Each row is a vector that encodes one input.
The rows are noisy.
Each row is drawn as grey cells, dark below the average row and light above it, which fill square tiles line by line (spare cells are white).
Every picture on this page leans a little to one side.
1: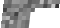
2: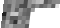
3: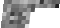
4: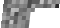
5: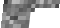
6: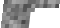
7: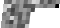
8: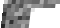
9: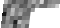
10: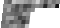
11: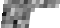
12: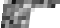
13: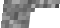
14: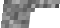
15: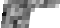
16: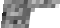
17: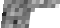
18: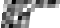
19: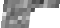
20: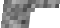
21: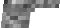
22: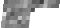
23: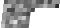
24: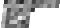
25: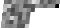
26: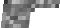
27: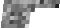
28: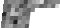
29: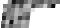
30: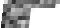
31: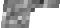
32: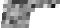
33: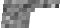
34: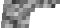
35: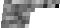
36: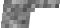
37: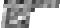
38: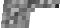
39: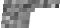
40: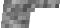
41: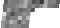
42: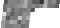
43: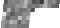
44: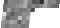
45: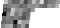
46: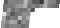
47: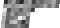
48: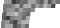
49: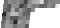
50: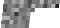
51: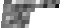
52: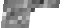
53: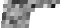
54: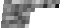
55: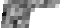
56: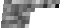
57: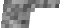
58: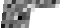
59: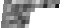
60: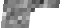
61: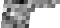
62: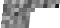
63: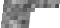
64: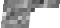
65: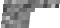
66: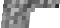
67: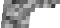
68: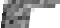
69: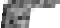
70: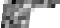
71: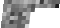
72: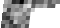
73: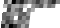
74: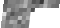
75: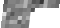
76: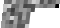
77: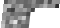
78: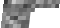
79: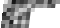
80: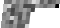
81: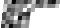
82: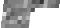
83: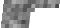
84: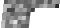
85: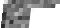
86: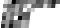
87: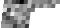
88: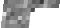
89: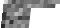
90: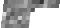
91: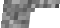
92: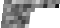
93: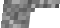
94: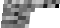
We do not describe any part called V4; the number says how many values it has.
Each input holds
a point on a 5-point line, together with either a point on a 5-point line and a true/false value, or a value of V4.
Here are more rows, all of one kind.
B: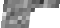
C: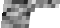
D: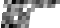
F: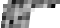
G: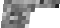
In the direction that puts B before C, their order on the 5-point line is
G, B, C, F, D.
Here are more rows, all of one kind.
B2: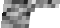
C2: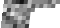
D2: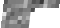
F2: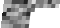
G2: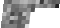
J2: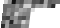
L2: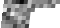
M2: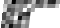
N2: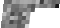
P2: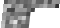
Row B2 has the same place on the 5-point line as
C2, F2 and L2.
